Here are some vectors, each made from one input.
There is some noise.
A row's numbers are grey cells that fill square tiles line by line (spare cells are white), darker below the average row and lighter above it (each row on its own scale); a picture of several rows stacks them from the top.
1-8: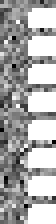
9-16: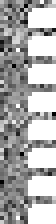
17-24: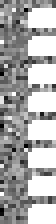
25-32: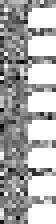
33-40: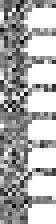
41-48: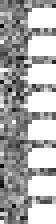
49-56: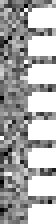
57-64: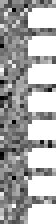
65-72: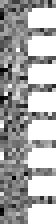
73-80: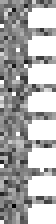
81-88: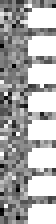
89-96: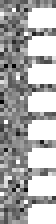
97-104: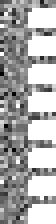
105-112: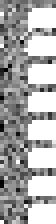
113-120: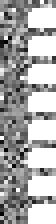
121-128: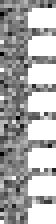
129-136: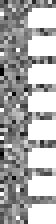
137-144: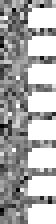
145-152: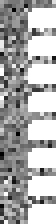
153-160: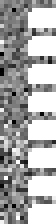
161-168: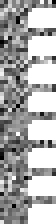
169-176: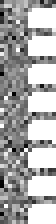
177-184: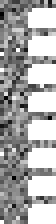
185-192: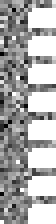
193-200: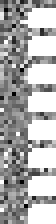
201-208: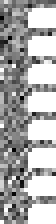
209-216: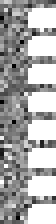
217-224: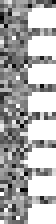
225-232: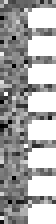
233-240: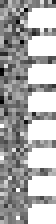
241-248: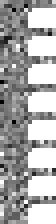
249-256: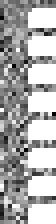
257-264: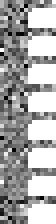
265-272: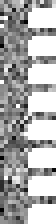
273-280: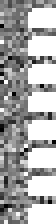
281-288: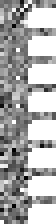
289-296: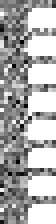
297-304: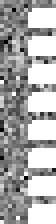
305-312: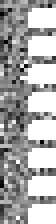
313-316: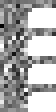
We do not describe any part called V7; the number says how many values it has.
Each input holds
either a fixed value, or one of 11 labels and a value of V7, or three true/false values.
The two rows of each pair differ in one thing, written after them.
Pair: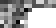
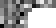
the label
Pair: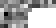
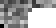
the value of V7
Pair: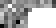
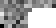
the value of V7
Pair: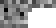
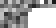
the value of V7
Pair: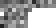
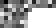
the label
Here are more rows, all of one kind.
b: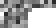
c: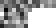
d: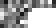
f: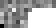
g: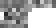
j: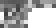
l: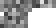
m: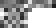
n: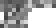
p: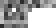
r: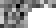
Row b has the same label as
g, j, l and n.
